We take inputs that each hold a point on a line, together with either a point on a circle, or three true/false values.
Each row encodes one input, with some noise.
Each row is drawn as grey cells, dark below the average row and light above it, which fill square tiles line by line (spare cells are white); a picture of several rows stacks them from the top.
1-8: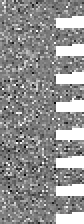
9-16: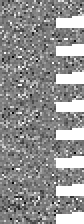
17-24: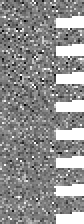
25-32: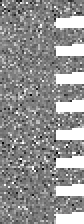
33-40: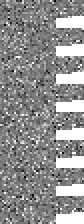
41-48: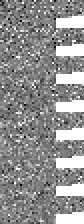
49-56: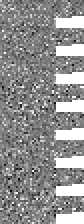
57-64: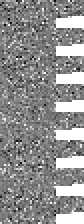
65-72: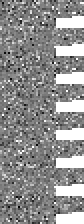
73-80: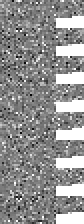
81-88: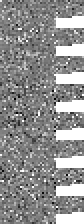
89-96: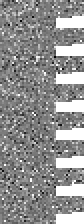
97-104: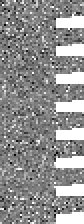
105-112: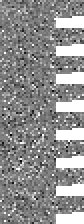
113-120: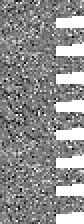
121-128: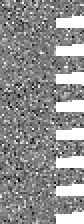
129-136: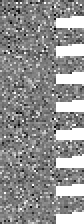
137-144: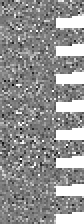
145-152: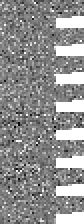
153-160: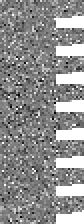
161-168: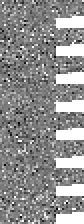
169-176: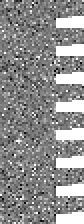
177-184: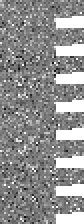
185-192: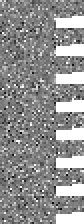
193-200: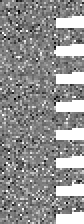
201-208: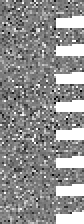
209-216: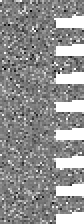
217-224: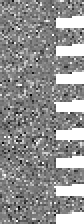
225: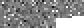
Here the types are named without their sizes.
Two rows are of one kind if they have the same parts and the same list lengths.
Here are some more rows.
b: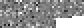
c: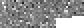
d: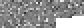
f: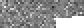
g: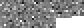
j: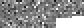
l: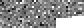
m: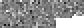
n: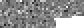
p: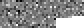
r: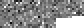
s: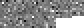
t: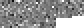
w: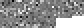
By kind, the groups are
b, c, d, f, g, m, n, s, t, w
j, l, p, r

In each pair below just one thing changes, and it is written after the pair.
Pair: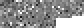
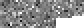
one of the three true/false values
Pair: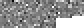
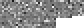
one of the three true/false values
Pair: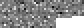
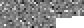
one of the three true/false values
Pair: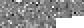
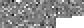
the place on the line
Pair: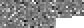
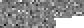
the place on the line
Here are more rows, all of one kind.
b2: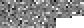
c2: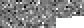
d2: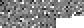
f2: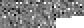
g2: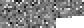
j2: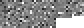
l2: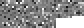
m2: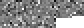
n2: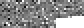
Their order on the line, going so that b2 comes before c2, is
d2, j2, b2, l2, n2, c2, g2, m2, f2.
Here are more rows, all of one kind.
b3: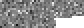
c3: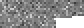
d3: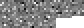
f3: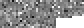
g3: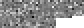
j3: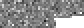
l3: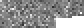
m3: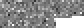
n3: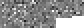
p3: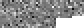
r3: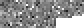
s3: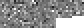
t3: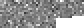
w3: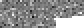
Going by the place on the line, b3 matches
j3, m3 and w3.
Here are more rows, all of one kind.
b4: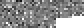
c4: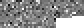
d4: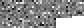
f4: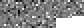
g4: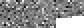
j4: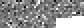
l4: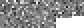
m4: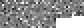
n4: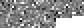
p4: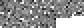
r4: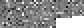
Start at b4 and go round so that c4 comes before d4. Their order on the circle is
b4, p4, m4, l4, n4, c4, j4, f4, d4, g4, r4.
